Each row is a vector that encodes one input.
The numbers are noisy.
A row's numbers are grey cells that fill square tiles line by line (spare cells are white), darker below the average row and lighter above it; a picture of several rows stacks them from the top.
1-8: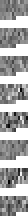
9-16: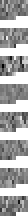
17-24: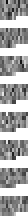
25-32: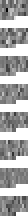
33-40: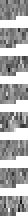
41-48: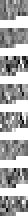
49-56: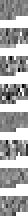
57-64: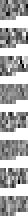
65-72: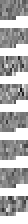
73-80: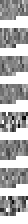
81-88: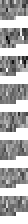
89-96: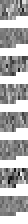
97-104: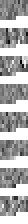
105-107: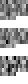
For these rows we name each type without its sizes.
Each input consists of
either a label, or a point on a line, or three true/false values.
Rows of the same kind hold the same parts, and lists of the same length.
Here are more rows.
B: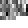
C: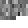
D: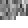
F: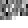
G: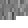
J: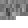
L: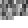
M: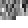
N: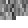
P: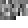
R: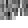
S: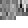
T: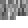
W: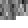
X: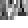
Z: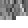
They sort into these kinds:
B, C, D, J, M, P, R, S
F, T, X
G, L, N, W, Z

